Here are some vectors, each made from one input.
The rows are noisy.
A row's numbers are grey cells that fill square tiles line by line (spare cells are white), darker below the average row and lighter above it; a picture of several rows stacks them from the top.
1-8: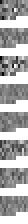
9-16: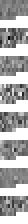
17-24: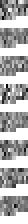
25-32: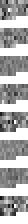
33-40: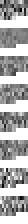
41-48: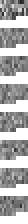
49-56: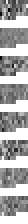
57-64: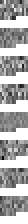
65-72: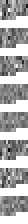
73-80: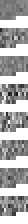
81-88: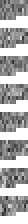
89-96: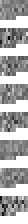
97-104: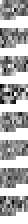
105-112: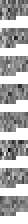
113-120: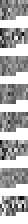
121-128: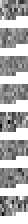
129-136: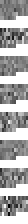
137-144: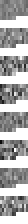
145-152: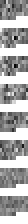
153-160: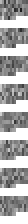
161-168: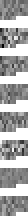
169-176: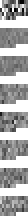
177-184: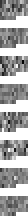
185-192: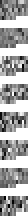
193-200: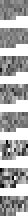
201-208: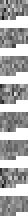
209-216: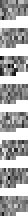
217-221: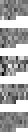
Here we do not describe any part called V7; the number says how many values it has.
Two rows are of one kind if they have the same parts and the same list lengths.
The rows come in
4 kinds.
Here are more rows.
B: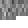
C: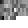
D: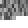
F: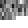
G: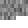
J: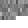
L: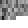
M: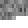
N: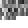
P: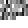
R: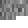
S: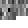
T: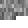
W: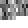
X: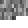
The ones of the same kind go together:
B, C, F, J
D, W
G, N, R, S, T
L, M, P, X

